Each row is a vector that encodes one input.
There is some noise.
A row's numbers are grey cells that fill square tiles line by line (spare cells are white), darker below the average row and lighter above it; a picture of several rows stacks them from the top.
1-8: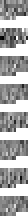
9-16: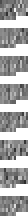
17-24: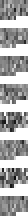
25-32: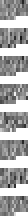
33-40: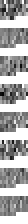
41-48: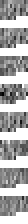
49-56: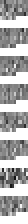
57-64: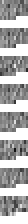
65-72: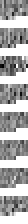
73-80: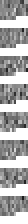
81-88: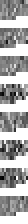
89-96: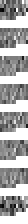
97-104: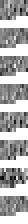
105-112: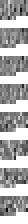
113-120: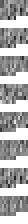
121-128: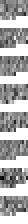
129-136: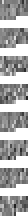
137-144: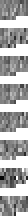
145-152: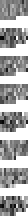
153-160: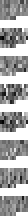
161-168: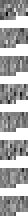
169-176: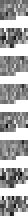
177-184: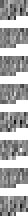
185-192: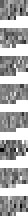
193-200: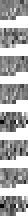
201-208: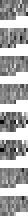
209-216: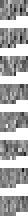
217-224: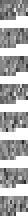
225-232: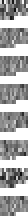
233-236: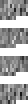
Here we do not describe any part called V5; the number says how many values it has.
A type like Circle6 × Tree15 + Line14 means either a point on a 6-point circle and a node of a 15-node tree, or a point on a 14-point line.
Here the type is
Bool × (Line7 + V5) × Tree9 + Line6.
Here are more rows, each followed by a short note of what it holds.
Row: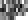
a point on a 6-point line
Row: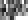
a point on a 6-point line
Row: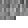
a point on a 7-point line, a node of a 9-node tree and a true/false value
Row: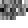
a point on a 6-point line
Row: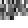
a point on a 6-point line
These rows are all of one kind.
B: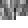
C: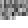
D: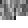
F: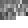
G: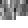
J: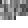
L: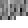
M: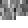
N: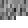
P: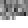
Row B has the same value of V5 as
D, G, J and M.
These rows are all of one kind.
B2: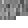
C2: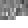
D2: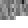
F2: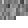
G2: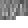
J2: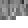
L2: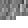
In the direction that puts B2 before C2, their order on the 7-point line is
L2, F2, B2, G2, C2, J2, D2.
